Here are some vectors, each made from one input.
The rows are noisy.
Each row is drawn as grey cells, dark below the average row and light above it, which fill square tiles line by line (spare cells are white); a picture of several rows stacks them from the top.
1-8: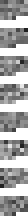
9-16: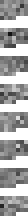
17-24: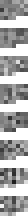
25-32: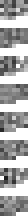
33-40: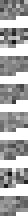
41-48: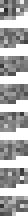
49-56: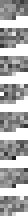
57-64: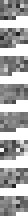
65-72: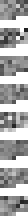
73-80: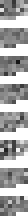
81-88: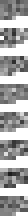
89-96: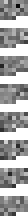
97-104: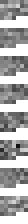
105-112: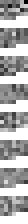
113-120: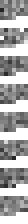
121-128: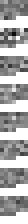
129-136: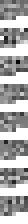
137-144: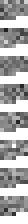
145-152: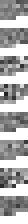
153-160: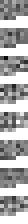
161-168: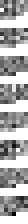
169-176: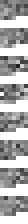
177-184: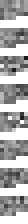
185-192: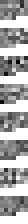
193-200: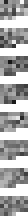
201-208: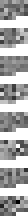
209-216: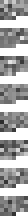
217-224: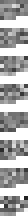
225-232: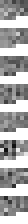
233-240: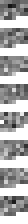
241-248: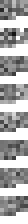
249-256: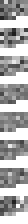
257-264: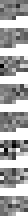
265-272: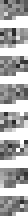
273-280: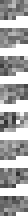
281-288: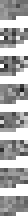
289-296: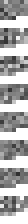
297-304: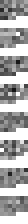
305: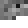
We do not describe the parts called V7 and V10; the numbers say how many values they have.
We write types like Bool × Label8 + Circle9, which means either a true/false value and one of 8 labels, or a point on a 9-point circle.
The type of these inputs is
Bool × (Line9 + V10) × V7 + Line8.
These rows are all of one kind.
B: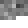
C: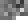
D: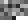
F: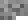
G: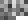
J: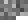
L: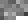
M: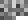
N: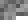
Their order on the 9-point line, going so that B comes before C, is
L, F, G, D, M, J, B, N, C.
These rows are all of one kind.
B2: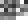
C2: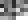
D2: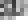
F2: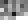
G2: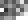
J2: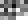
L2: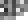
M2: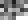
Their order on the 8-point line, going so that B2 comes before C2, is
J2, B2, L2, G2, D2, C2, F2, M2.
